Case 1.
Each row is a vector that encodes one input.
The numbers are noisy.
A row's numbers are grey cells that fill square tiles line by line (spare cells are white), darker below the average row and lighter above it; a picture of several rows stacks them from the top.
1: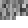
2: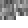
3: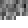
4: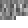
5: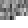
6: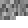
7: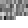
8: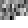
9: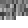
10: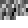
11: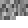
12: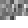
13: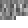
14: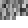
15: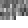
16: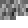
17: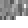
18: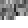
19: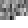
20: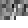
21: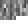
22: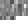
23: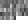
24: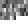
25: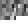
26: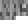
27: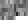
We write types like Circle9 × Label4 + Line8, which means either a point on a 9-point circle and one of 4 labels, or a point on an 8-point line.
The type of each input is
Bool × Bool × Bool.
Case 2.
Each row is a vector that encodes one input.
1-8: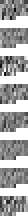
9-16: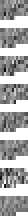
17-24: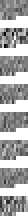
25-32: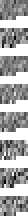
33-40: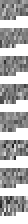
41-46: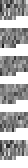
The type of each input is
Bool × Bool × Bool + Unit.
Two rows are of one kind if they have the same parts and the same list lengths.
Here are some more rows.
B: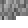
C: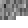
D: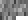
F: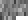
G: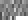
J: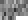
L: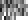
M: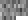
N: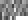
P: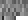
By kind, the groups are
B, C, D, F, G, J, M, N, P
L

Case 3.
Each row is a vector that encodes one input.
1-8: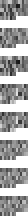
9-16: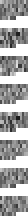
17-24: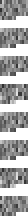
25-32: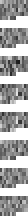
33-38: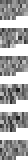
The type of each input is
Line5.
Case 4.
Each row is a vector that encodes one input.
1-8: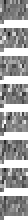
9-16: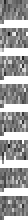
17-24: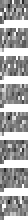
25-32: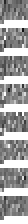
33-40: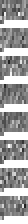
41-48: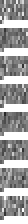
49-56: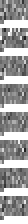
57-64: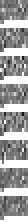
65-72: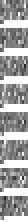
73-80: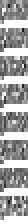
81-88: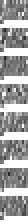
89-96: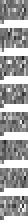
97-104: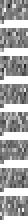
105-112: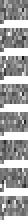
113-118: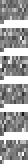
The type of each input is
Bool × Bool × Bool × Bool.
